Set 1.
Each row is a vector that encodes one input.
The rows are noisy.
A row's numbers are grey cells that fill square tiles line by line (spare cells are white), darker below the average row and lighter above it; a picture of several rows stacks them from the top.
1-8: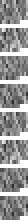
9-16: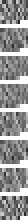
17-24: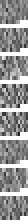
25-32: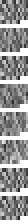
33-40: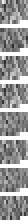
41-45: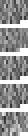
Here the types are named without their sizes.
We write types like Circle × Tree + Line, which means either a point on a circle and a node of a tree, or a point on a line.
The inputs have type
Line.
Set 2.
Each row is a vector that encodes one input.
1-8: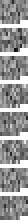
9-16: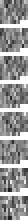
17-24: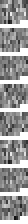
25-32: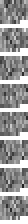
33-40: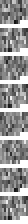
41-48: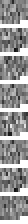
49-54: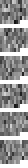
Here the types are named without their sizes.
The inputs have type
Line.
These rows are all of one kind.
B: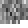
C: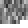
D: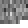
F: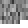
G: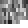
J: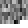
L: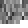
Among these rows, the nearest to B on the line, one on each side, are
C and F.
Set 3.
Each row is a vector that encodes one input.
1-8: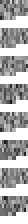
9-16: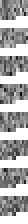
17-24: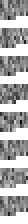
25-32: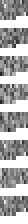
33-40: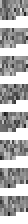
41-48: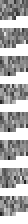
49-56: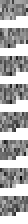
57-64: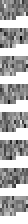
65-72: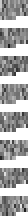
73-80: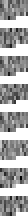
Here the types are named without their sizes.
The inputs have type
Circle.
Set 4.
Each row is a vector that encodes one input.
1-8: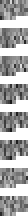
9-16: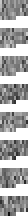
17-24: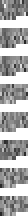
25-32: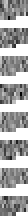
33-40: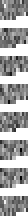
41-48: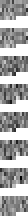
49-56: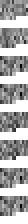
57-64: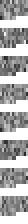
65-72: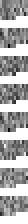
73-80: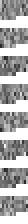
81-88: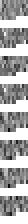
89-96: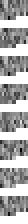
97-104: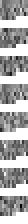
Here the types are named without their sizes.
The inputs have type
Circle.
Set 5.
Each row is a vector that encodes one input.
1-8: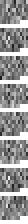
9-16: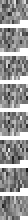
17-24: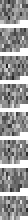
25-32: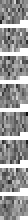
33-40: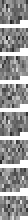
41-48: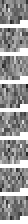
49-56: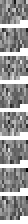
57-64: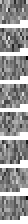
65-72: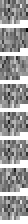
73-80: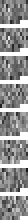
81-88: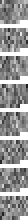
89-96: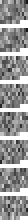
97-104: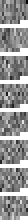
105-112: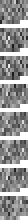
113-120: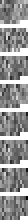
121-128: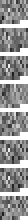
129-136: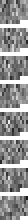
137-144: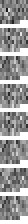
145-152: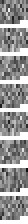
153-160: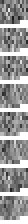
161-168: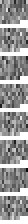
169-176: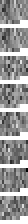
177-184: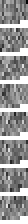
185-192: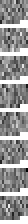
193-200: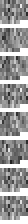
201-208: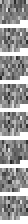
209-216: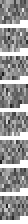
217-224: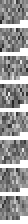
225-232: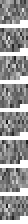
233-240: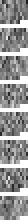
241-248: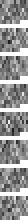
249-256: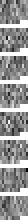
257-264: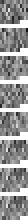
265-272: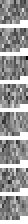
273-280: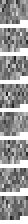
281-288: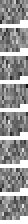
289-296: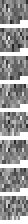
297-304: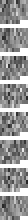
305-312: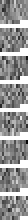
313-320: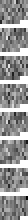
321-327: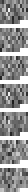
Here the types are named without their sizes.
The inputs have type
Circle.
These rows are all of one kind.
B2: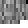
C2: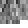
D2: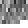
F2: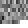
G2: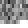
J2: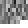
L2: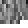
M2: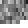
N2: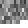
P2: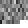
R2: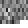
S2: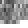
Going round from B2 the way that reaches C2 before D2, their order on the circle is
B2, L2, R2, P2, F2, C2, S2, G2, J2, D2, N2, M2.
